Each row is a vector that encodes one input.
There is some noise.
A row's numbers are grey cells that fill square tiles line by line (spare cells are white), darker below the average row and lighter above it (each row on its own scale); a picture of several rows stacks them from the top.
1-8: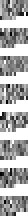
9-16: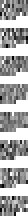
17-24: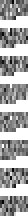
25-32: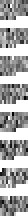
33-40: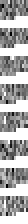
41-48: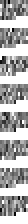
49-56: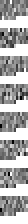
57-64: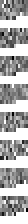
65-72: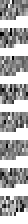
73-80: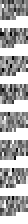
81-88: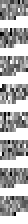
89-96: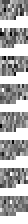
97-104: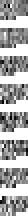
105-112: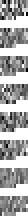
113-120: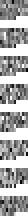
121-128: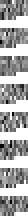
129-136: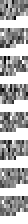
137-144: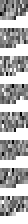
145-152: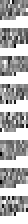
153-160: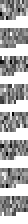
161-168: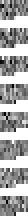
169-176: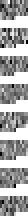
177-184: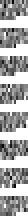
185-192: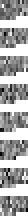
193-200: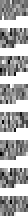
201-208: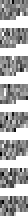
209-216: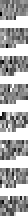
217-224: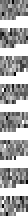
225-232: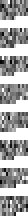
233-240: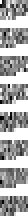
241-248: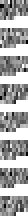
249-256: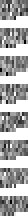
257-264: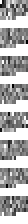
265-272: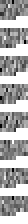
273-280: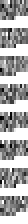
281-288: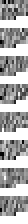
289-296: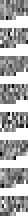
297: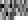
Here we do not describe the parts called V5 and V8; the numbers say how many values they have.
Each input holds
either a fixed value, or a node of a 9-node tree, or four true/false values, a value of V5 and a value of V8.
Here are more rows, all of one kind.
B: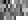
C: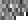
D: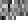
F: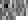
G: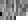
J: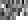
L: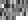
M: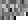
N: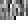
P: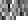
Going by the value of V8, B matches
F, J and L.
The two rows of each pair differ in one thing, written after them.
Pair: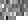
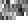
the value of V8
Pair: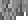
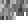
the value of V5
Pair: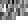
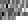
the value of V8
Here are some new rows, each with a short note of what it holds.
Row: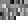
four true/false values, a value of V5 and a value of V8
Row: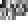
a fixed value
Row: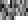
a node of a 9-node tree
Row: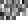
four true/false values, a value of V5 and a value of V8
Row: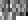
four true/false values, a value of V5 and a value of V8
